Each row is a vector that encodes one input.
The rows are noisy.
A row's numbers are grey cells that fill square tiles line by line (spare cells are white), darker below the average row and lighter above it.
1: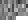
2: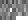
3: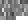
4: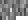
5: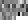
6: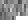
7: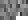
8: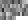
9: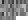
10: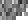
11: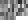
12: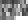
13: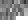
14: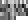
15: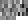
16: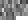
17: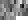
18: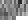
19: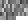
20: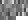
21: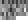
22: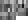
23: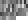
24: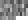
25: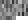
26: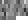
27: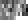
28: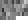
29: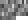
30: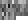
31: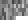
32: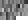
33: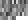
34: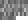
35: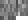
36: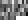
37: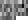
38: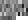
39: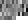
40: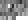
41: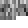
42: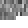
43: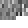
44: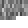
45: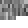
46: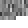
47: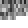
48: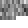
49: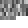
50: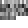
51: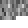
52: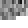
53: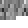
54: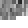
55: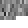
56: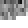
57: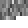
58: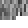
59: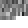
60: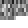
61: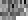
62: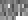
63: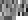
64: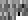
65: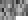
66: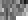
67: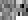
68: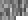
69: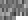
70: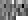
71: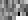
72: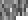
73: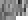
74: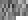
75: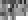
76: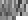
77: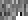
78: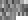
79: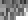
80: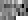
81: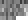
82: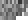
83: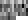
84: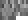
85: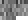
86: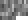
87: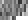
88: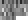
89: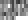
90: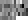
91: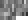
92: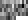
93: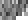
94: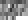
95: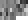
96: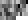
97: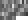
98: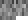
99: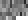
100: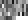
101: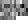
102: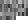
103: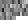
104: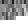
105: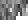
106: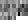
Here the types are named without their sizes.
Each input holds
a point on a line, together with either a point on a circle, or a point on a line.
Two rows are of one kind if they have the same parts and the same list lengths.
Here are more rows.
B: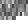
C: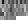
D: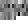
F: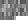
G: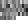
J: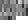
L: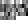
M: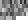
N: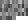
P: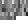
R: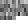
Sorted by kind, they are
B, D, G, L, M, P, R
C, F, J, N

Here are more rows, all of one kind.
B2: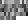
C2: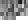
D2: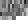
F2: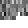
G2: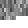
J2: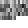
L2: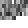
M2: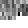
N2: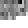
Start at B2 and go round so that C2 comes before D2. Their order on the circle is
B2, N2, J2, C2, M2, D2, L2, G2, F2.
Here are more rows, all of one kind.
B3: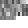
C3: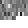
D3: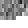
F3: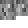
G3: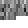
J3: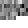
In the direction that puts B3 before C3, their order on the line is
J3, B3, G3, F3, C3, D3.
